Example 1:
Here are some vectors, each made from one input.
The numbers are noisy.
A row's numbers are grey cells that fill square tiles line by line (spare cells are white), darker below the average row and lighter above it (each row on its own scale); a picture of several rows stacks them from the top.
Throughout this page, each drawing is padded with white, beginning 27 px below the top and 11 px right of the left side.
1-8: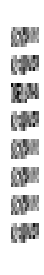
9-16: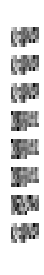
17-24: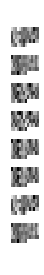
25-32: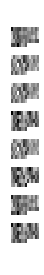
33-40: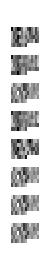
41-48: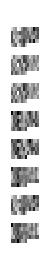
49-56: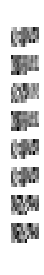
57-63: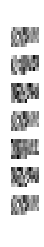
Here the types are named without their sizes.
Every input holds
a point on a line.
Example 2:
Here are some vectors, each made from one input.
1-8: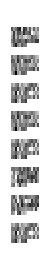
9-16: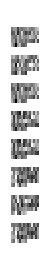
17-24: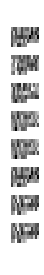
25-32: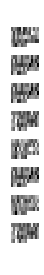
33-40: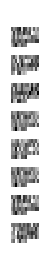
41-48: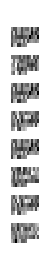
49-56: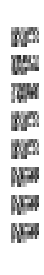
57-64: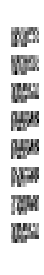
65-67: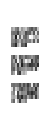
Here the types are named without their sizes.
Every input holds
a point on a line.
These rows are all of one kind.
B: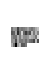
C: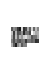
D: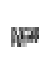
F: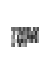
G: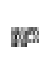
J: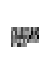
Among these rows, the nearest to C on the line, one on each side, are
B and F.
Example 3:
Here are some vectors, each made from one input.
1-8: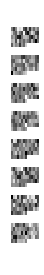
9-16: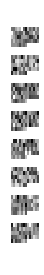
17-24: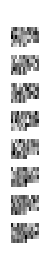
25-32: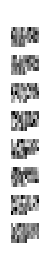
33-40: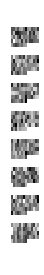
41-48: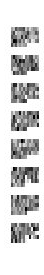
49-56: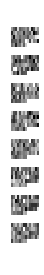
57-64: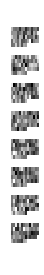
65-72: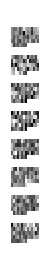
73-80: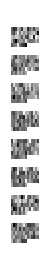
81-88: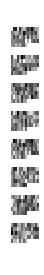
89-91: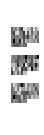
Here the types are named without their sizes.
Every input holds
a label.
